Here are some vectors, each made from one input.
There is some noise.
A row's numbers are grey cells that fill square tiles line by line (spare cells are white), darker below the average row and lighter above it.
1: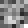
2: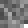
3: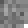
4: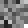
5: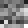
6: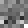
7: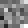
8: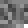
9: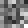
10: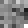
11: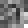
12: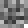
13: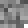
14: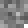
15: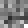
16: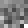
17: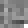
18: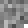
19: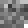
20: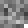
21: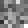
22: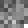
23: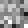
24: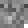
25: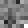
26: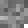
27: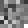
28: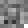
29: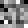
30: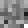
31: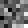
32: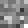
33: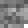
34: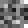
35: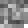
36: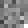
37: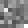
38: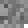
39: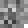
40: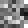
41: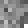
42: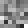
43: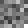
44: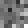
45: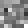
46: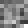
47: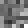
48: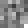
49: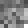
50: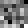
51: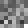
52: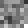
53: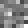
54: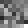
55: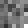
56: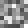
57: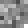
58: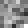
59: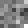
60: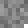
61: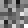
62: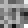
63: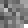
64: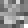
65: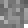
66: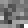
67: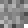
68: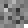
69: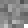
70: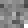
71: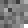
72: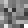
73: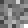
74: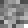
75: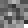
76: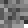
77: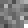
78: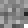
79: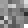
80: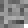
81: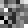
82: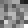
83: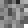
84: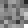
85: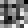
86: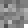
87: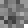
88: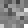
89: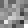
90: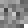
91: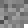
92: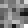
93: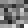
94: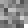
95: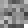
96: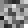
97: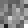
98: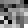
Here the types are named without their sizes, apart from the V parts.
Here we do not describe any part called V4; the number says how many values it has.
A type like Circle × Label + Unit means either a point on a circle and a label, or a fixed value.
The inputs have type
(Circle + Line) × V4.
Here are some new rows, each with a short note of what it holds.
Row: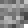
a point on a line and a value of V4
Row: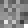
a point on a line and a value of V4
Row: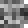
a point on a line and a value of V4
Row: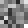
a point on a circle and a value of V4
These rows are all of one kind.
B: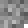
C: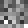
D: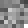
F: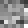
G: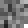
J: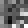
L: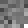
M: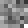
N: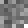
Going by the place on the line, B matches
C, D and L.
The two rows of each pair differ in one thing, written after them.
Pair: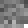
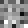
the value of V4
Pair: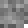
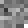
the place on the line
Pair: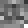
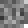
the place on the line
